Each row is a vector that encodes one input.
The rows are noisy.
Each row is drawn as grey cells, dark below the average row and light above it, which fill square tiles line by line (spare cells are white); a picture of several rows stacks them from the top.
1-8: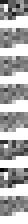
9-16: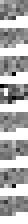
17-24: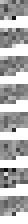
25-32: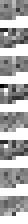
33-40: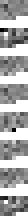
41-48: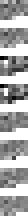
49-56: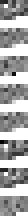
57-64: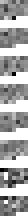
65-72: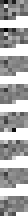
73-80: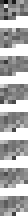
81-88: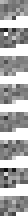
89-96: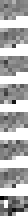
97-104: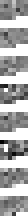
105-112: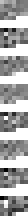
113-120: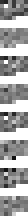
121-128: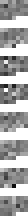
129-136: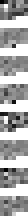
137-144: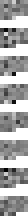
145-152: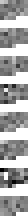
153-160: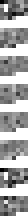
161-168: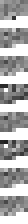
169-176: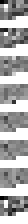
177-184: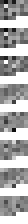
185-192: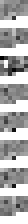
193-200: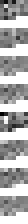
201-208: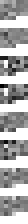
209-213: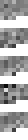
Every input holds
either a point on an 11-point line, or four true/false values.
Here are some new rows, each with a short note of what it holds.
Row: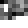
a point on an 11-point line
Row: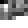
a point on an 11-point line
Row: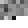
four true/false values
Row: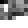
a point on an 11-point line
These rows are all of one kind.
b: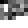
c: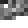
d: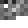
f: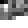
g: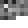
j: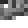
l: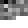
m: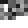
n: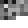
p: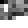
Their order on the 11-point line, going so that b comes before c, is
m, b, p, f, j, c, d, g, n, l.
